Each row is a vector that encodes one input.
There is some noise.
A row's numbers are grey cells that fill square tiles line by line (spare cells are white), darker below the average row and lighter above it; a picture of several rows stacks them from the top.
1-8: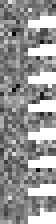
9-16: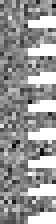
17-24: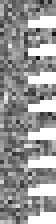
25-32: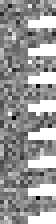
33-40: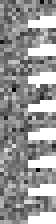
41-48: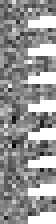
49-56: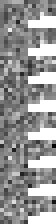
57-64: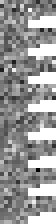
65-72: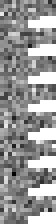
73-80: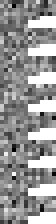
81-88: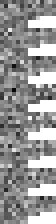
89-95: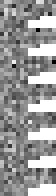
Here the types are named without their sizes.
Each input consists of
a point on a circle and a point on a line.
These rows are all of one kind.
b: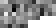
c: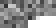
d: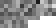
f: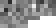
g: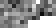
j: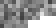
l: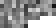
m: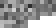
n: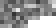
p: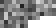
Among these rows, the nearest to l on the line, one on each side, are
c and m.
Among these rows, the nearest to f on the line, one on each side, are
j and m.
